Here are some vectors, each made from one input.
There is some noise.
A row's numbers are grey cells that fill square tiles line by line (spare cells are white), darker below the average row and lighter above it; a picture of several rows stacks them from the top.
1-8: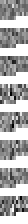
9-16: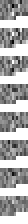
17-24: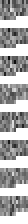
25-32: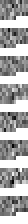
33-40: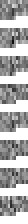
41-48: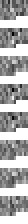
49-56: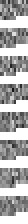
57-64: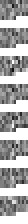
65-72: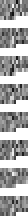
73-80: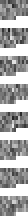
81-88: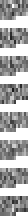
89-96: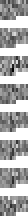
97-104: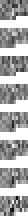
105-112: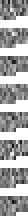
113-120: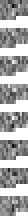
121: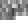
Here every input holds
a point on a 5-point circle and a true/false value.
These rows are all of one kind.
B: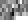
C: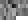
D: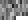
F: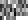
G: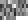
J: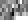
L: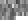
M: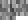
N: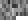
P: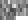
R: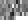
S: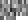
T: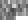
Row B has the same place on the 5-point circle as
J, P and T.
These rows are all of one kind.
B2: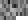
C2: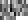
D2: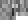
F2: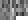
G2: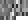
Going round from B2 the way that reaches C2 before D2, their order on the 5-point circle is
B2, C2, D2, G2, F2.
